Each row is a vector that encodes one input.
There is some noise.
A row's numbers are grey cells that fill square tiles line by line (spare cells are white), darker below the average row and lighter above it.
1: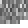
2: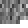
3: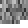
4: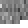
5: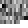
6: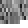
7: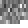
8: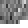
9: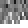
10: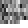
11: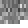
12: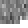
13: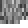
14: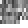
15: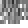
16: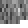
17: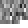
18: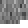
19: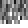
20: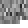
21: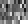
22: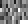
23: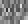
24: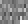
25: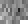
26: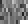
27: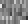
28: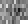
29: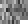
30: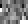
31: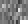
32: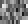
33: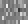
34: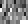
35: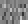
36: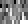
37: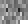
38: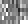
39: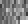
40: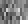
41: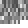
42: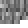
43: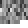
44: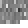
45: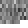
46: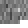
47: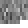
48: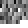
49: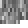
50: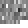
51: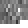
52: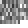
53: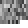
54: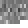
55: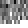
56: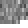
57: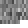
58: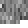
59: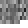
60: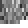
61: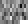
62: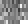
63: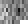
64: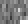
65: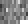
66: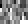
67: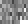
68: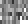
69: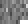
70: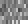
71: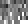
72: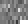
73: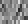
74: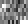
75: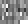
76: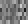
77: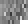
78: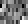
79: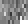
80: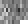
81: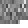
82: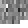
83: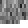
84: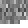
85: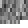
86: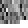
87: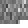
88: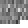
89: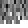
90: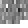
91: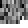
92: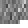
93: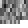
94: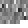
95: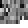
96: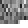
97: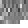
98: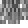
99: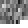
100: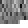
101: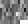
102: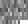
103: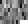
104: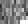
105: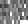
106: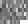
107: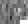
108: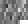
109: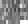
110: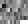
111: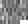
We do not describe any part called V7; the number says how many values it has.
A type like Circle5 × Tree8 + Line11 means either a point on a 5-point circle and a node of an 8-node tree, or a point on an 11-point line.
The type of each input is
Bool × (Line8 + V7).
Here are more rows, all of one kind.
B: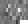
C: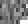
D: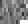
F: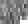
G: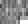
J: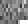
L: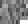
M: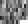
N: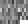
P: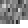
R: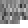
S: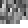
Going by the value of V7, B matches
N and P.
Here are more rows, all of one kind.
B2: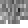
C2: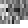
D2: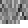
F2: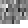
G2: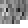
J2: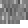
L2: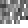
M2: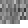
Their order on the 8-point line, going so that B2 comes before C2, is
D2, L2, F2, M2, B2, G2, C2, J2.
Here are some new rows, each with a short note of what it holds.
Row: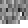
a point on an 8-point line and a true/false value
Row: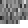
a true/false value and a value of V7
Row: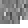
a true/false value and a value of V7
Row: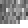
a true/false value and a value of V7
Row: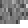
a true/false value and a value of V7
